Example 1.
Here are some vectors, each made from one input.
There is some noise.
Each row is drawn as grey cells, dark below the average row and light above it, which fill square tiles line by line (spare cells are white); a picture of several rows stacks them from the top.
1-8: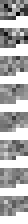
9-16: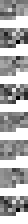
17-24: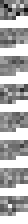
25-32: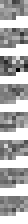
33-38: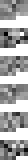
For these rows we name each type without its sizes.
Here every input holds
either a fixed value, or three true/false values.
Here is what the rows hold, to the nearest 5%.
About 25% of them hold a fixed value. The rest hold three true/false values.
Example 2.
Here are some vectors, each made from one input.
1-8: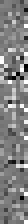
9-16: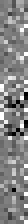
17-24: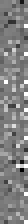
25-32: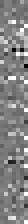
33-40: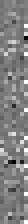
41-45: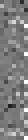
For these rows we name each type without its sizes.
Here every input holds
either a fixed value, or three true/false values.
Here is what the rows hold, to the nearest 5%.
About 5% of them hold a fixed value. The rest hold three true/false values.
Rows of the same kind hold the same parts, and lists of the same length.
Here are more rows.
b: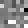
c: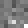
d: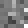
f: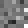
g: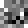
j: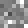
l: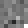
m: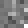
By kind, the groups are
b, c, d, f, j, l, m
g

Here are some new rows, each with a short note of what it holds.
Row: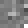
three true/false values
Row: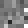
three true/false values
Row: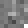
three true/false values
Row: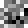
a fixed value
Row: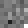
three true/false values
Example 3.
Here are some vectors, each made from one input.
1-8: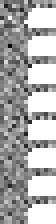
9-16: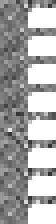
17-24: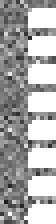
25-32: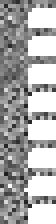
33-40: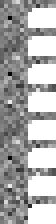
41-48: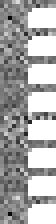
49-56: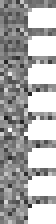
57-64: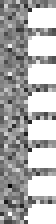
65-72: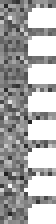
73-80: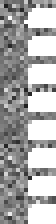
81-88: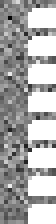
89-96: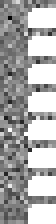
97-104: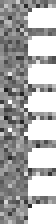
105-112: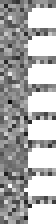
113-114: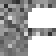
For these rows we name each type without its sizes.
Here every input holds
a point on a line.
